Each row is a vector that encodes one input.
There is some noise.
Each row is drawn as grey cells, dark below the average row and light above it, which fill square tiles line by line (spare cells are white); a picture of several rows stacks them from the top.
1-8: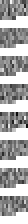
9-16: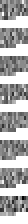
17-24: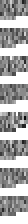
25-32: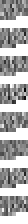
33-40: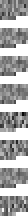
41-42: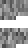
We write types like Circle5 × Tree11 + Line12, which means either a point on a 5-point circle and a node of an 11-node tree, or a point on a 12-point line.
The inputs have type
Bool × Line4.
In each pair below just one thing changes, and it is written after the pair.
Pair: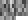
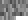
the place on the 4-point line
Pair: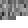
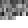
the true/false value
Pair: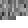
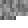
the place on the 4-point line
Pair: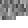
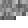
the true/false value
